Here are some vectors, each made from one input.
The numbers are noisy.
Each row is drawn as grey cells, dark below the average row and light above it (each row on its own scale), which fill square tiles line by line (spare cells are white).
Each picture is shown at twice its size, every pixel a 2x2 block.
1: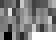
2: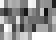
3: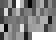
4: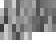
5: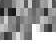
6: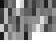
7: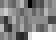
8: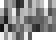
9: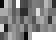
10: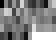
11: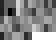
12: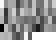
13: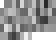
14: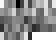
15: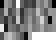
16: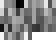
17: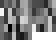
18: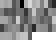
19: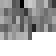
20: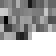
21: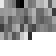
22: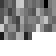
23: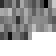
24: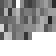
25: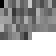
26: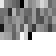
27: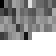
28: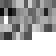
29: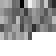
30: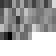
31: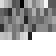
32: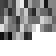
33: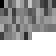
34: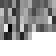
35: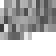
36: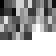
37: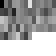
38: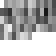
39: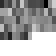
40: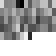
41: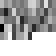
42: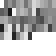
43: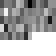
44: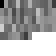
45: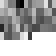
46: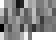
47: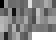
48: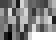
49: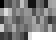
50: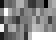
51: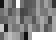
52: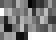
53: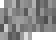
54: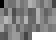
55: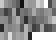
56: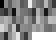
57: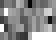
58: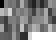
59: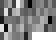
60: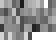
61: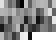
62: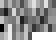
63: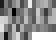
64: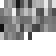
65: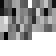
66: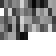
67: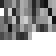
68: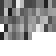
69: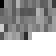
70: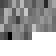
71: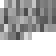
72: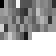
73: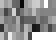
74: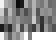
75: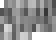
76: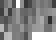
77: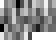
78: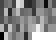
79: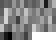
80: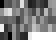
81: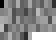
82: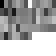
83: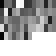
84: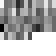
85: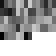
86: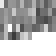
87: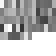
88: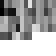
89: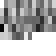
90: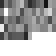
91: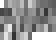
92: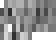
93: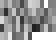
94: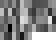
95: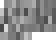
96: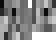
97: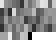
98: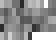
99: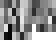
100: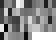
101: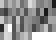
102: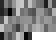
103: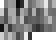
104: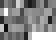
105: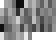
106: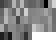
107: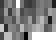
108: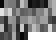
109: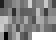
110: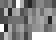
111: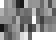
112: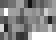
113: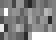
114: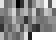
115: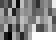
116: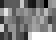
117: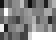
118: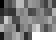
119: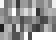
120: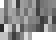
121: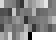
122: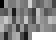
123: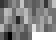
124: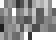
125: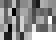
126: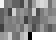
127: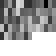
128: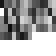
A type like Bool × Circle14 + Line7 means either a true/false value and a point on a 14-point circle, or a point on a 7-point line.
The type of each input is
(Line7 + Line9) × Line8.
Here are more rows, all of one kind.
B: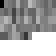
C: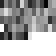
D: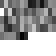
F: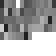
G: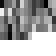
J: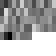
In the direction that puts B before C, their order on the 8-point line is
B, F, J, C, G, D.
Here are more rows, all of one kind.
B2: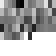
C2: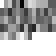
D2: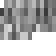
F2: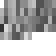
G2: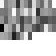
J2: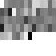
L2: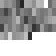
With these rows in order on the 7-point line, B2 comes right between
C2 and L2.
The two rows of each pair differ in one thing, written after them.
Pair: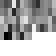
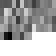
the place on the 8-point line
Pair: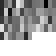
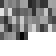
the place on the 8-point line
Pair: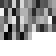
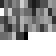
the place on the 9-point line
